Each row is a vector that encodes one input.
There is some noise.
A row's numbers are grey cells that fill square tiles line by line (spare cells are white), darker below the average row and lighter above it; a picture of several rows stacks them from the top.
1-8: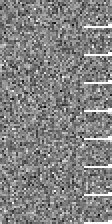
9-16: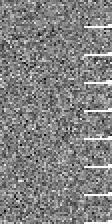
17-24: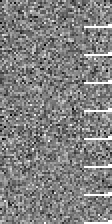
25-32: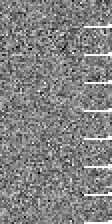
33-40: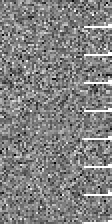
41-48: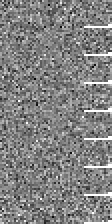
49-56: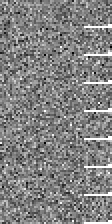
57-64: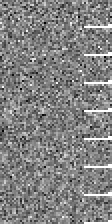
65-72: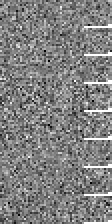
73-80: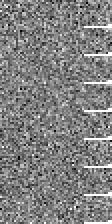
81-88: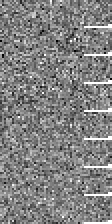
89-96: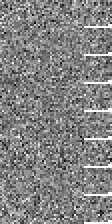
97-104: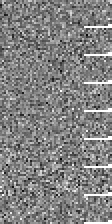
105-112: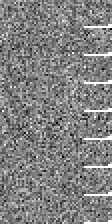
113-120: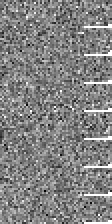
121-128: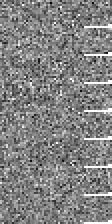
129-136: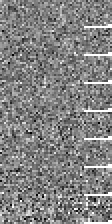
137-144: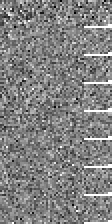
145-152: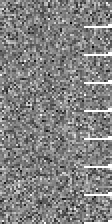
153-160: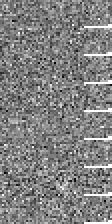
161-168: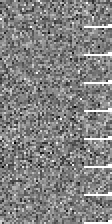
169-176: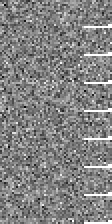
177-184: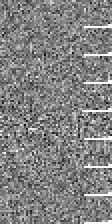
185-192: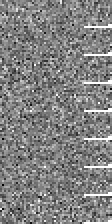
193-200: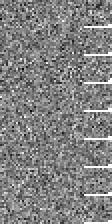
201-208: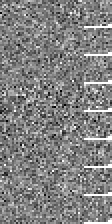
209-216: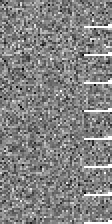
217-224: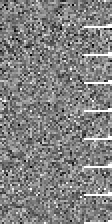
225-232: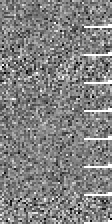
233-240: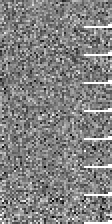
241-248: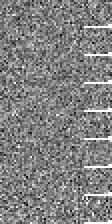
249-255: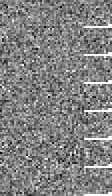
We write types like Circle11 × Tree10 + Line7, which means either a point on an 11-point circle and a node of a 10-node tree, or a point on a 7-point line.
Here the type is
(Line6 + Line8) × Tree12 × (Tree12 + Unit).
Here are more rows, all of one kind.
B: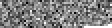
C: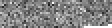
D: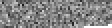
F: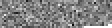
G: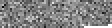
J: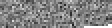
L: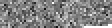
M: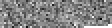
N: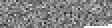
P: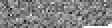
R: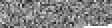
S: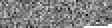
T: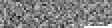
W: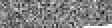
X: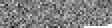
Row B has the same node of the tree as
D, F, M and W.
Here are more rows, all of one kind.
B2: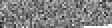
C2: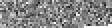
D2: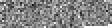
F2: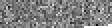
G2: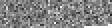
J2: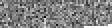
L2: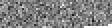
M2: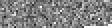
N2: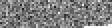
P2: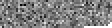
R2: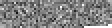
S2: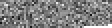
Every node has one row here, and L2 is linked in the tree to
C2, F2, J2 and R2.
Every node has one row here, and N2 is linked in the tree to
D2, F2 and P2.
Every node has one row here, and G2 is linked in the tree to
R2.
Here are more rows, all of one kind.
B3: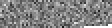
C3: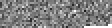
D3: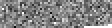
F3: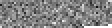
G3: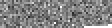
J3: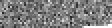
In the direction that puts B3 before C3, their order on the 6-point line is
B3, J3, G3, C3, D3, F3.
